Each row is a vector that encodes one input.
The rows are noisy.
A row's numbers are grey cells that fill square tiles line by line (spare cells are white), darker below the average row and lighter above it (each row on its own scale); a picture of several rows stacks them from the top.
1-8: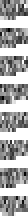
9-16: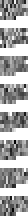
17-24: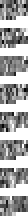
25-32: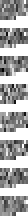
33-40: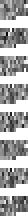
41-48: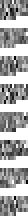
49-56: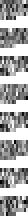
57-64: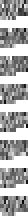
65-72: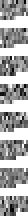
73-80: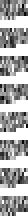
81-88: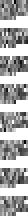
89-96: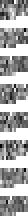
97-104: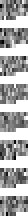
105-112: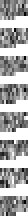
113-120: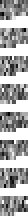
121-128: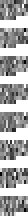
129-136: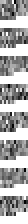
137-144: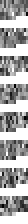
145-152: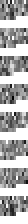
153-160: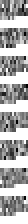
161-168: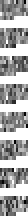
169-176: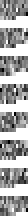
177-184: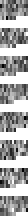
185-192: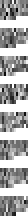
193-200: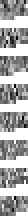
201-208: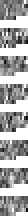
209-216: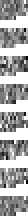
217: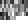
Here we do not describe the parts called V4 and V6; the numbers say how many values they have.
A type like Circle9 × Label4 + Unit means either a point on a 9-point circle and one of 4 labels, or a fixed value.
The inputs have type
Label8 × V4 + (Tree10 + Unit) × V6.
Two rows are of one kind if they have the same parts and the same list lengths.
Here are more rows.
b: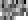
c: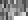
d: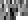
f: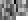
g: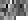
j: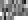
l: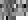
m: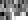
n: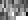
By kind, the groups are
b, g, j
c, m, n
d, f, l

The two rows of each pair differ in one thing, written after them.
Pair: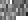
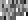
the node of the tree
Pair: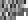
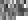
the node of the tree
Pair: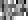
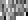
the value of V6
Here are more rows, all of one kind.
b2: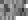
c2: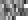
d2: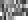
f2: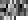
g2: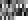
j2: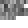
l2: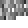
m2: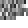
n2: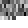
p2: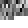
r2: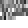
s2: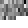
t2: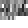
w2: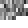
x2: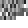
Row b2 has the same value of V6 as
d2, g2, r2 and t2.
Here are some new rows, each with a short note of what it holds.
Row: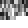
a value of V6
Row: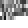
a node of a 10-node tree and a value of V6
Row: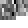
one of 8 labels and a value of V4
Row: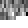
a value of V6
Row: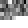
a node of a 10-node tree and a value of V6
